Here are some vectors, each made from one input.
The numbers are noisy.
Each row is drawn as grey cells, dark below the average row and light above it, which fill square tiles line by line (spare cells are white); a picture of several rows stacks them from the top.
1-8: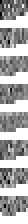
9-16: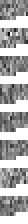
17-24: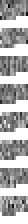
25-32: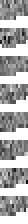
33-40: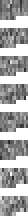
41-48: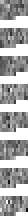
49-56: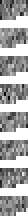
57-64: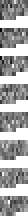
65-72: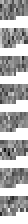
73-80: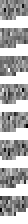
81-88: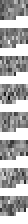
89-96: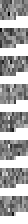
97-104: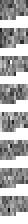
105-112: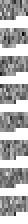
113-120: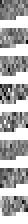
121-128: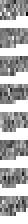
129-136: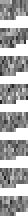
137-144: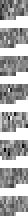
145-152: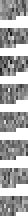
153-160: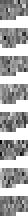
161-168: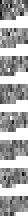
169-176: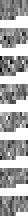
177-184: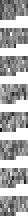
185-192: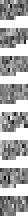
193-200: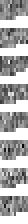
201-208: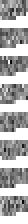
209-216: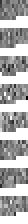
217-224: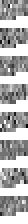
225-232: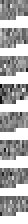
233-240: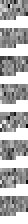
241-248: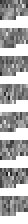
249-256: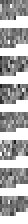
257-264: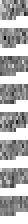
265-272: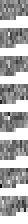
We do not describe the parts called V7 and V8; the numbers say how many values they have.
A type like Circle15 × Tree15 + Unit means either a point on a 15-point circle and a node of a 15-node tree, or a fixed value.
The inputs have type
Bool × (Line5 × V7 + Line6) × V8.
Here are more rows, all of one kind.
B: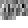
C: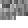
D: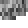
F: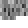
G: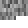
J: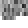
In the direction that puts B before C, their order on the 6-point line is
B, J, F, C, D, G.
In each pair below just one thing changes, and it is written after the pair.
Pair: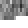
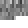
the value of V7
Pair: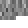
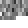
the place on the 5-point line
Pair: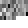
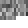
the value of V7
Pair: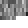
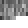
the place on the 5-point line
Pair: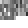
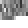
the value of V7
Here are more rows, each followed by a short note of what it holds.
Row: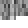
a point on a 6-point line, a true/false value and a value of V8
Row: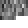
a point on a 5-point line, a true/false value, a value of V7 and a value of V8
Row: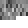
a point on a 5-point line, a true/false value, a value of V7 and a value of V8
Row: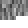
a point on a 5-point line, a true/false value, a value of V7 and a value of V8
